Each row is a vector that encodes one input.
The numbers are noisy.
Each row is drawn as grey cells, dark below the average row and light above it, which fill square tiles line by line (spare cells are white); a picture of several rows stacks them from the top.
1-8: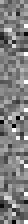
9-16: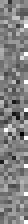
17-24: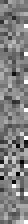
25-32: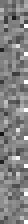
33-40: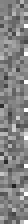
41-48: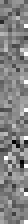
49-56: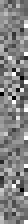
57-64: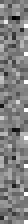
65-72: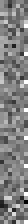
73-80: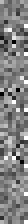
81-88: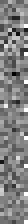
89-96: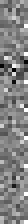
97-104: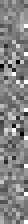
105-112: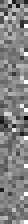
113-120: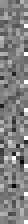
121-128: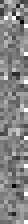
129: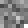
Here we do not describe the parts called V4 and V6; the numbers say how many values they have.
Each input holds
a value of V6, together with either one of 5 labels and four true/false values, or a value of V4.
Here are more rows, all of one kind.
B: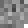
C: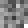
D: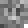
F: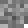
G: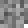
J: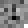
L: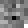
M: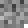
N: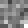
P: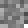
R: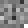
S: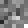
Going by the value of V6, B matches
J, M and R.
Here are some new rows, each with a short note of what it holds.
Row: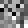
a value of V4 and a value of V6
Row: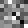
a value of V4 and a value of V6
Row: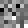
a value of V4 and a value of V6
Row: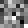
a value of V4 and a value of V6
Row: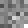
one of 5 labels, four true/false values and a value of V6
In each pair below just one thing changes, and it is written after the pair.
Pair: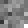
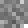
the value of V6
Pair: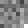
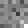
one of the four true/false values
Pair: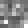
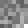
the value of V6
